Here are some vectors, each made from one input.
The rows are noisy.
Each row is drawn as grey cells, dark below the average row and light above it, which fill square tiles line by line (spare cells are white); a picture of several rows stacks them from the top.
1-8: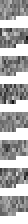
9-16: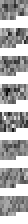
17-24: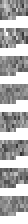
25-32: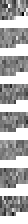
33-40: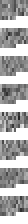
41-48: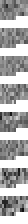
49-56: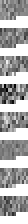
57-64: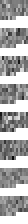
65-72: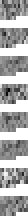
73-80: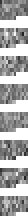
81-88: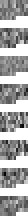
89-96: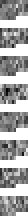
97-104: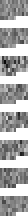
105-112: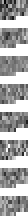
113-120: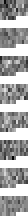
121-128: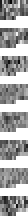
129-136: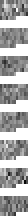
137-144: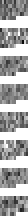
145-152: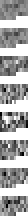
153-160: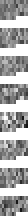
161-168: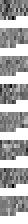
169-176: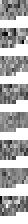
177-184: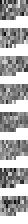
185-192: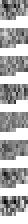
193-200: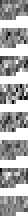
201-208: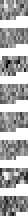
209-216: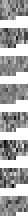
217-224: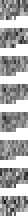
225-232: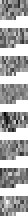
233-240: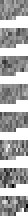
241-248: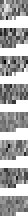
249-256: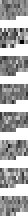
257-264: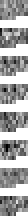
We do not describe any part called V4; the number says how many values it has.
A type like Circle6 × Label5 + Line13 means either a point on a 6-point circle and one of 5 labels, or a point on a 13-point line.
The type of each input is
Bool × (Label5 + (Tree8 + Unit) × V4).
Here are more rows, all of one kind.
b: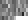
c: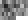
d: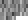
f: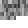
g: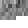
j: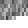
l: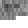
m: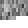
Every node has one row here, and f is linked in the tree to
c.
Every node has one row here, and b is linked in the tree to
d.
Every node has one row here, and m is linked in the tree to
c, g and j.
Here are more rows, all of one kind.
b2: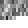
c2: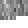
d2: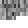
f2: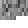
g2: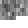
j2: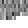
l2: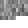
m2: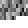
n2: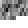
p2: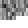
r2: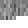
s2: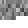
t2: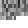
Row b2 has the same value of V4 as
d2, j2, l2 and r2.
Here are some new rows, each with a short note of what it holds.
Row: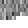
a true/false value and a value of V4
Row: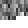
one of 5 labels and a true/false value
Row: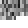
a true/false value and a value of V4
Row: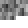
a true/false value and a value of V4
